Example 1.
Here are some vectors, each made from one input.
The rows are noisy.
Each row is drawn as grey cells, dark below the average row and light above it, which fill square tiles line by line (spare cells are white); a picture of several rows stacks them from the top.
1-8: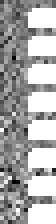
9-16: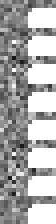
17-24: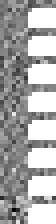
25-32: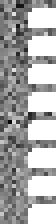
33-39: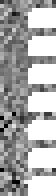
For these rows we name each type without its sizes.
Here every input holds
a point on a line.
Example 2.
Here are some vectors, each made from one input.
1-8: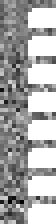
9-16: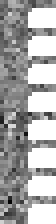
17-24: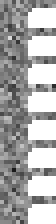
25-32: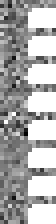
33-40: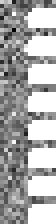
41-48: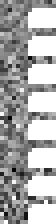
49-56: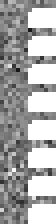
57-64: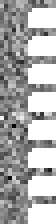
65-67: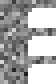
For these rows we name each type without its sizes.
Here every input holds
either a point on a circle, or a fixed value.
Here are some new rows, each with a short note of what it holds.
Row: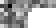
a fixed value
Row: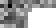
a fixed value
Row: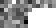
a point on a circle
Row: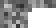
a point on a circle
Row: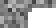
a point on a circle
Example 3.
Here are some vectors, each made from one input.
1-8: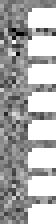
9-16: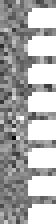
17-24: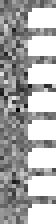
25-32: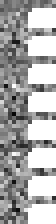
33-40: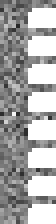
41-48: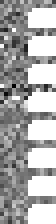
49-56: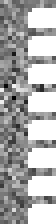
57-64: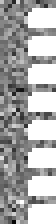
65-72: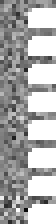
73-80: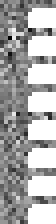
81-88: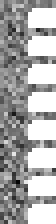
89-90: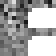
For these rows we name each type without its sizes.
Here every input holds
a point on a line.
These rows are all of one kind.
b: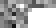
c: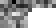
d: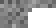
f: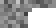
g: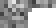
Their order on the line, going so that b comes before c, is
b, g, d, f, c.
